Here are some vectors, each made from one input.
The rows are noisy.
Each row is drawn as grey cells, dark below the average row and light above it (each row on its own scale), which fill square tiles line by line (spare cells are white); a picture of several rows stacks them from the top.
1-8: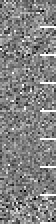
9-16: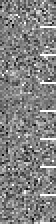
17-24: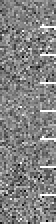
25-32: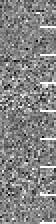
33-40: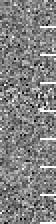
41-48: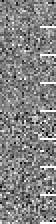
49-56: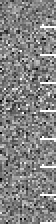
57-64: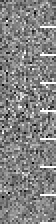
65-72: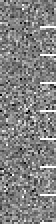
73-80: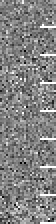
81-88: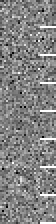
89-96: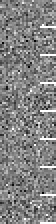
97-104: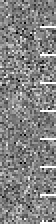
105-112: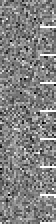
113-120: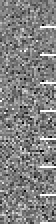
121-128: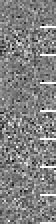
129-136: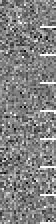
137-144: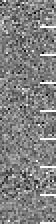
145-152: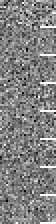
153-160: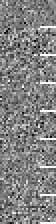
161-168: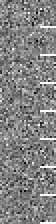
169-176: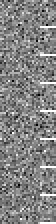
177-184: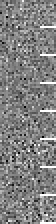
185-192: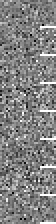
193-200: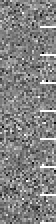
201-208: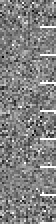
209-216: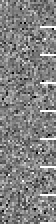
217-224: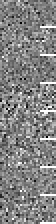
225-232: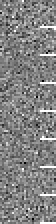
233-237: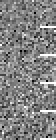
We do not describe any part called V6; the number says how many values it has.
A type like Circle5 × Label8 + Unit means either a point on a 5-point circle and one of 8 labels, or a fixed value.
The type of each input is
((Circle5 + Unit) × V6 + Tree7) × Tree7 × Tree7 × Tree7.
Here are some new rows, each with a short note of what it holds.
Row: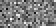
a point on a 5-point circle, a node of each of three 7-node trees and a value of V6
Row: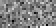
a point on a 5-point circle, a node of each of three 7-node trees and a value of V6
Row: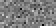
a node of each of four 7-node trees
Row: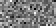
a node of each of four 7-node trees
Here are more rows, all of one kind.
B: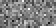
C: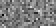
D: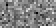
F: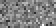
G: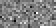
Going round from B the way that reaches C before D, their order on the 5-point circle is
B, G, F, C, D.
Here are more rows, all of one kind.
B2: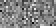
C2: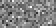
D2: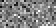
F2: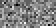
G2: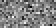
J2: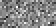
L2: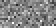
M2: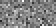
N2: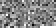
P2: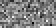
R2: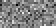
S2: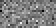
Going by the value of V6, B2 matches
G2 and P2.
